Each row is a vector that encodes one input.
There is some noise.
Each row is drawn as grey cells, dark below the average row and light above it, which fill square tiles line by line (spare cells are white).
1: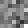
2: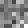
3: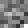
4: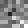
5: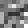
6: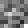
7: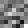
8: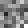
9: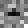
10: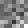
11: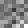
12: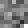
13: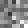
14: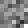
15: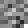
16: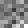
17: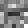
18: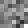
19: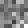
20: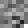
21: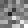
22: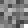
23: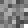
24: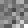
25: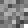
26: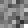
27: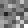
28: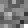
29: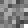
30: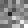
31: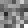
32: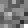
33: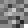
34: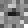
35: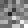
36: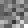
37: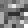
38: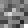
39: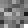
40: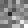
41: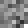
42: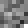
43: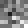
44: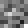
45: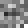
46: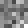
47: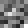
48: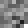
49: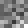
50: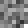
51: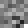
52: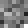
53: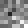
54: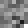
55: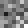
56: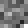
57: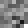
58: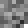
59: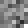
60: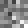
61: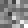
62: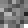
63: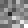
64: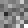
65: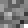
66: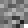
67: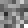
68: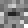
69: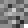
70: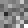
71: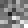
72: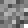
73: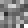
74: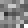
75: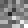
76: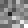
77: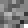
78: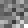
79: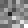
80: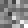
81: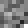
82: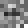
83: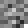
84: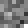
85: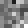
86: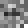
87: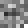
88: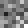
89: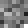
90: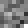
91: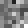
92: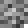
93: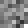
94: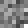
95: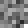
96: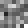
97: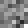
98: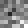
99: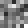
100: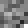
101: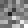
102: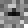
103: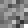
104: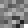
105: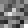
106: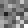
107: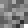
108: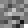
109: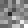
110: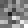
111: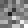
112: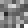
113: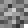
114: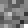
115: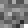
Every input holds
a point on a 6-point line, together with either a point on a 5-point line, or a point on a 6-point line.
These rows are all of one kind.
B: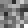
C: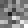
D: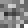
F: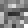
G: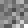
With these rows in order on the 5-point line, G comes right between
B and C.
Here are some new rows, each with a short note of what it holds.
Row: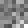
a point on a 5-point line and a point on a 6-point line
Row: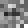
a point on a 5-point line and a point on a 6-point line
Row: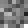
a point on each of two 6-point lines
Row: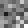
a point on a 5-point line and a point on a 6-point line
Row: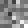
a point on a 5-point line and a point on a 6-point line
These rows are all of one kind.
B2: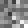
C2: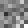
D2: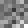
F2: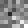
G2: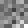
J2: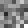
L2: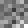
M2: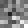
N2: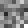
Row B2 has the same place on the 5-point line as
F2 and M2.
